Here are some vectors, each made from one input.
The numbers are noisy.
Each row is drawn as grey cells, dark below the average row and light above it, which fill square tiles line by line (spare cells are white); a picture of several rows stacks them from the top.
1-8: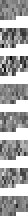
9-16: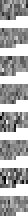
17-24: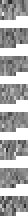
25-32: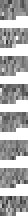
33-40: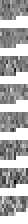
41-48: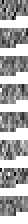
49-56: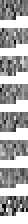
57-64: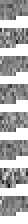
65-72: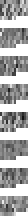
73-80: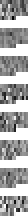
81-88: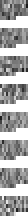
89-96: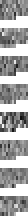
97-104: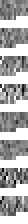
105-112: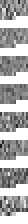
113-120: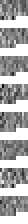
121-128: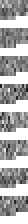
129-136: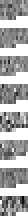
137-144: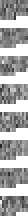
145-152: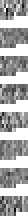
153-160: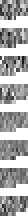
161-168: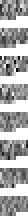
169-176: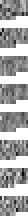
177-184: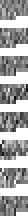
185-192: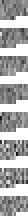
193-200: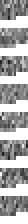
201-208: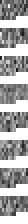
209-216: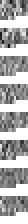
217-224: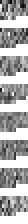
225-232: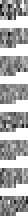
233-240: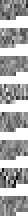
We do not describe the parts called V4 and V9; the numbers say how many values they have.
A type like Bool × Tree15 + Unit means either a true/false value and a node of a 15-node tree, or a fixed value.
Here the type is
(Bool × Bool × Bool + V4) × V9 + Line5 + Line6.
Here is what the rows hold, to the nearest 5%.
About 15% of them hold a point on a 5-point line. About 10% of them hold a point on a 6-point line. The rest hold a value of V9, together with either three true/false values, or a value of V4.
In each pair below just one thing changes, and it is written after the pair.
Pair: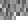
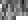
one of the three true/false values
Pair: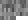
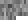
one of the three true/false values
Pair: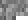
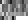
the value of V9
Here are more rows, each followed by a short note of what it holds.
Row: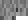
three true/false values and a value of V9
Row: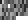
a point on a 5-point line
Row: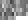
a point on a 6-point line
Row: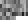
a point on a 5-point line
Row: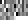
a point on a 5-point line
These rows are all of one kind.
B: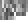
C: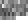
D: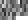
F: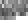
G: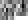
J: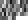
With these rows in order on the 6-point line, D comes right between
C and J.
